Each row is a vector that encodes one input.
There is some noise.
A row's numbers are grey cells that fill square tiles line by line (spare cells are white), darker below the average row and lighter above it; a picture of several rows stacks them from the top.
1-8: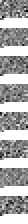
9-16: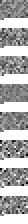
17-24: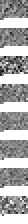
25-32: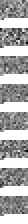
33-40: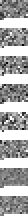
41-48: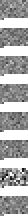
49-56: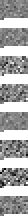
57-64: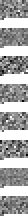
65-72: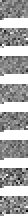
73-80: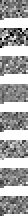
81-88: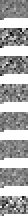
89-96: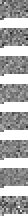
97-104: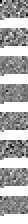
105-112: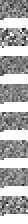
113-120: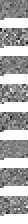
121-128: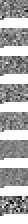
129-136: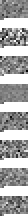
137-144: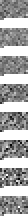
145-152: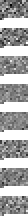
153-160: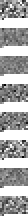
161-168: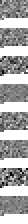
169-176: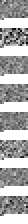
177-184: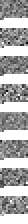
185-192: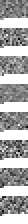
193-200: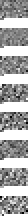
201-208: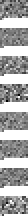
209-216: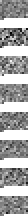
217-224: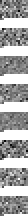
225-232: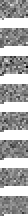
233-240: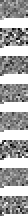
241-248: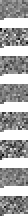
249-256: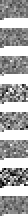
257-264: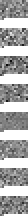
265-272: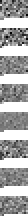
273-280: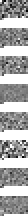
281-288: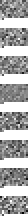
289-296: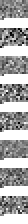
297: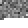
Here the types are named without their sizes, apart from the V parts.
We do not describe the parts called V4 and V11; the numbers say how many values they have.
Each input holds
either a point on a circle, or a label, a point on a line, a value of V4 and a value of V11.
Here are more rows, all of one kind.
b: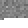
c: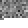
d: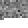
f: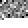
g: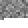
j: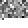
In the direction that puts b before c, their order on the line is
j, b, g, c, f, d.
